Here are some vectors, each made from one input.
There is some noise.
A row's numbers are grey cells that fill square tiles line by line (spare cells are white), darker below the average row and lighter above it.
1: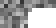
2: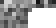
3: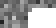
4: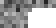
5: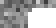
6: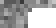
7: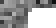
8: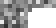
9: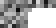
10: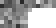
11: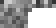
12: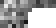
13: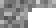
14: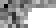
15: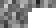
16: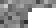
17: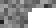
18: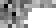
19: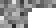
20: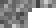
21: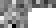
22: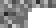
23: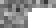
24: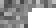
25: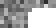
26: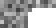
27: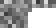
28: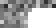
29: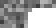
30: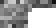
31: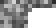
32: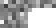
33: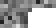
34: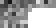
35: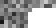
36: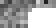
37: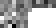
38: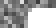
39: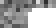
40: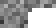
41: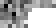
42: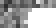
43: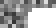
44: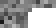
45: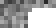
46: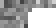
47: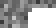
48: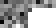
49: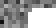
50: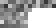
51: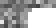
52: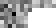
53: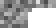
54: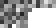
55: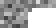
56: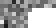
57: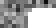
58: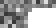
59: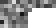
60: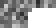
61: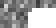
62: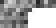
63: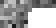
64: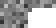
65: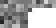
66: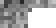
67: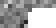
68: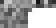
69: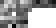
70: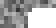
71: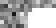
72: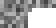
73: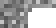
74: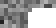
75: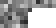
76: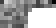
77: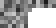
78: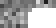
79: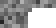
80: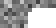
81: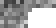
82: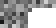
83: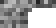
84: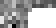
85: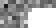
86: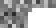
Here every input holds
a true/false value, together with either a point on a 6-point circle, or a point on a 6-point line.
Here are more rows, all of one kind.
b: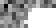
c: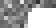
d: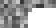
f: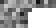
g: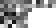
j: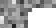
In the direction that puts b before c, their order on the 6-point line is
j, f, d, g, b, c.
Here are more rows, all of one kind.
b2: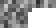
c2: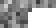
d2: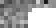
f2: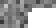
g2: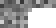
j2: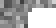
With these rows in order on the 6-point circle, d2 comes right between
f2 and g2.
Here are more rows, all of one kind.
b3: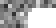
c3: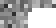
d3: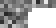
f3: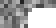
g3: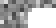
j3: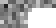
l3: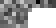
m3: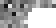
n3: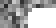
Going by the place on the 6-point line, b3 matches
c3 and m3.
